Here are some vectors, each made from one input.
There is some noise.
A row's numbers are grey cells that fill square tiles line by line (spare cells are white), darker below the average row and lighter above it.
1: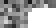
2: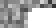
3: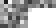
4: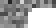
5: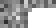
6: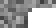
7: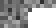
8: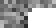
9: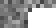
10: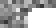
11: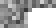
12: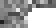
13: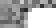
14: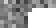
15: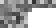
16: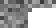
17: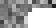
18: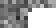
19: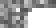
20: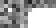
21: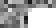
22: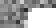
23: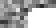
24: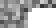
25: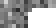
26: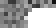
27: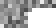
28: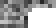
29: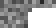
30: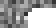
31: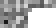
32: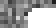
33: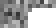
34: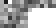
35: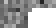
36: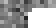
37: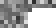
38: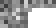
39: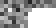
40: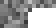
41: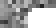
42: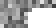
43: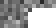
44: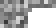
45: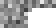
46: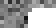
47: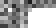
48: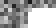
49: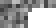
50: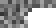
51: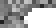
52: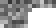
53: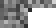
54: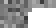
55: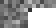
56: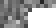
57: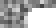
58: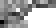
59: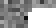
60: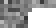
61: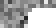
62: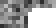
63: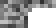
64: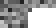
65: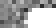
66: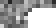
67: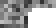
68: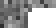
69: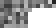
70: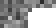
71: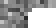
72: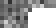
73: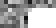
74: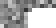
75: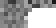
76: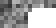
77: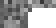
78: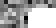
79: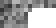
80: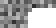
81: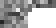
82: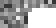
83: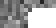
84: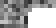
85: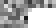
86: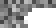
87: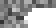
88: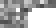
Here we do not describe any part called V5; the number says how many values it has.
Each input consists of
a value of V5, together with a list of up to two points on a 4-point line.
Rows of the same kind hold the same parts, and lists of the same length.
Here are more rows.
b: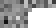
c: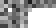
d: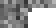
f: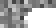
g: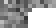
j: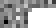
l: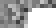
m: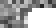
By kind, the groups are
b, f, g, j, l, m
c
d

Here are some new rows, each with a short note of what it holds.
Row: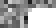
a value of V5, together with the empty list
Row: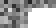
a value of V5, together with the empty list
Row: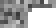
a value of V5, together with a list of one item
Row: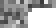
a value of V5, together with a list of one item
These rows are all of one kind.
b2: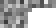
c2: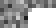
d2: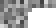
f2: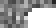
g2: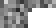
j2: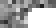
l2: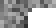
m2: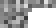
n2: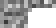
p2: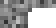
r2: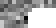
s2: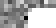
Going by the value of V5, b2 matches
d2, m2, n2 and s2.
